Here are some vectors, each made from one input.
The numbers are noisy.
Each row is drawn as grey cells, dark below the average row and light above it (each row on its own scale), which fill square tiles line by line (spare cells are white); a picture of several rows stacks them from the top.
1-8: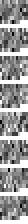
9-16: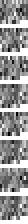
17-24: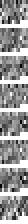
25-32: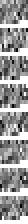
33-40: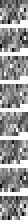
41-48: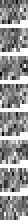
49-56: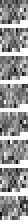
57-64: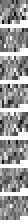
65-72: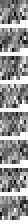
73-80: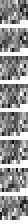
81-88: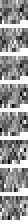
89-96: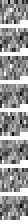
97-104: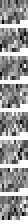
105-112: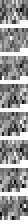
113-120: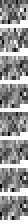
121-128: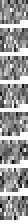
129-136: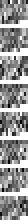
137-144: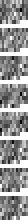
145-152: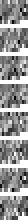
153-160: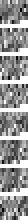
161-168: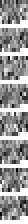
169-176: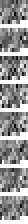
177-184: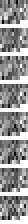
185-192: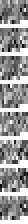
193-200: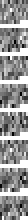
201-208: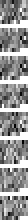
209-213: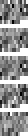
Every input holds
a point on a 15-point line.
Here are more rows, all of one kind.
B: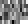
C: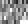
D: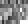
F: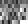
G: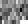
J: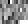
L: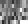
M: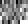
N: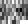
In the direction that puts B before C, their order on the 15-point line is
B, G, N, C, J, D, M, F, L.
